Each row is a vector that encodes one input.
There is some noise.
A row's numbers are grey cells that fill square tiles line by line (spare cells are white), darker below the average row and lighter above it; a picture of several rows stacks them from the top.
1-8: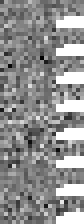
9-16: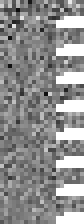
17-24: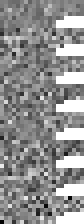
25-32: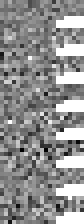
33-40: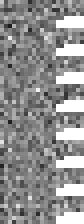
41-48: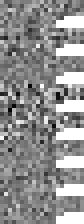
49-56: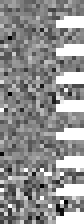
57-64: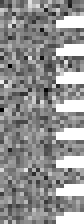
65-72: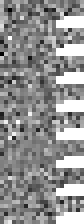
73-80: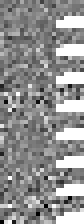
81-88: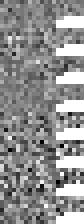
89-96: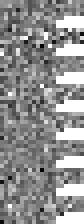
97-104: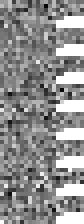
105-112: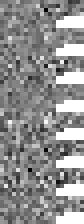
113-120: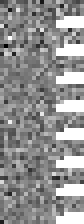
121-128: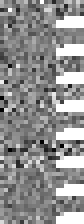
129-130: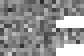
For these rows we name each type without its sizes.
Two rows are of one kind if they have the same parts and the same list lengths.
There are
4 kinds of row.
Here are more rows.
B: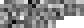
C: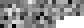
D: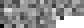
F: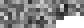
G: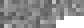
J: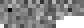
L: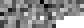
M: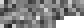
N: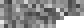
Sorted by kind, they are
B, N
C, M
D, G, J, L
F

